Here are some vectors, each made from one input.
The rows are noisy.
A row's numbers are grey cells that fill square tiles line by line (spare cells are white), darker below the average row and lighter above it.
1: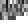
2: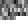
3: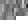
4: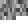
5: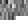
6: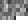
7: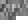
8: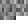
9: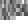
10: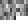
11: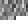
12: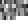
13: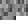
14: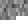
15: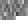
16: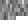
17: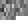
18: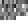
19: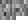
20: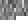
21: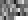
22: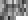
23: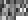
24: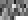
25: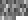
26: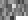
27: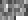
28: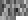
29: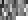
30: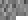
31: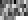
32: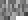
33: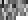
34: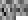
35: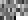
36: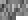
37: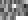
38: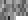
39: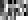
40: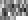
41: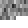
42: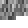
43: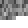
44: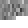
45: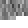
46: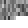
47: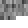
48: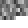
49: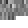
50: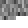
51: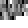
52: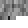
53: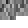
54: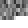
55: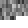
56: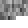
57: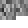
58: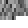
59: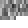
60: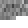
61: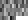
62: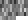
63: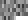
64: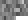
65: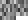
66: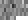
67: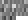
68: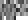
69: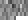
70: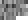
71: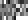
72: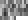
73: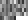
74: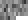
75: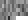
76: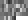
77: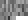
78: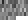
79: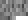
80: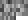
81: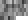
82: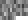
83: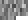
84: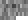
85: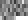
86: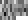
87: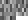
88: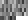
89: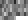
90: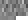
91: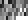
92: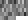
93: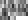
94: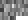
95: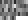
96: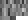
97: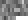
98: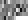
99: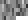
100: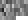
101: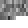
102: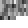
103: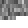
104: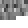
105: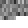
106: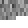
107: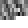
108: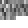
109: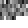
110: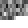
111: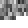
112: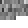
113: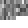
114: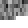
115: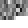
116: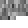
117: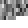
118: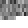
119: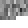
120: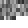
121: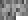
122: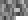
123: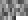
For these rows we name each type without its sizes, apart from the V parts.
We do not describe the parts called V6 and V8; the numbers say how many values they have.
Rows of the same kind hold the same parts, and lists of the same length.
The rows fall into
3 kinds.
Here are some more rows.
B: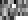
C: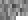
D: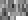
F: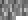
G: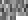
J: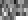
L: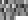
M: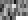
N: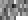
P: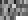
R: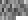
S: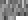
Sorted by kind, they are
B, G, L, M, P, R
C, J, N, S
D, F

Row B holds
a true/false value and a value of V8.
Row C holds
a node of a tree and a value of V6.
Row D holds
a value of V6.
